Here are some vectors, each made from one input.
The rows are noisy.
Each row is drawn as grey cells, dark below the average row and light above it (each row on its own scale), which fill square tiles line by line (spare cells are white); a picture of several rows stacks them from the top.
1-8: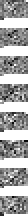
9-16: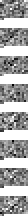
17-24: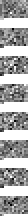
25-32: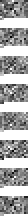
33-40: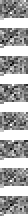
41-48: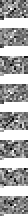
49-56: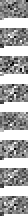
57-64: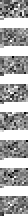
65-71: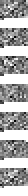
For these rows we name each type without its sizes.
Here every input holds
a true/false value, together with either a fixed value, or a node of a tree.
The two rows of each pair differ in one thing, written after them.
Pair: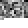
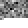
the node of the tree
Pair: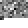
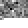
the true/false value
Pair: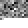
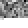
the node of the tree
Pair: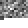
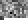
the node of the tree
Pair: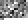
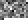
the node of the tree
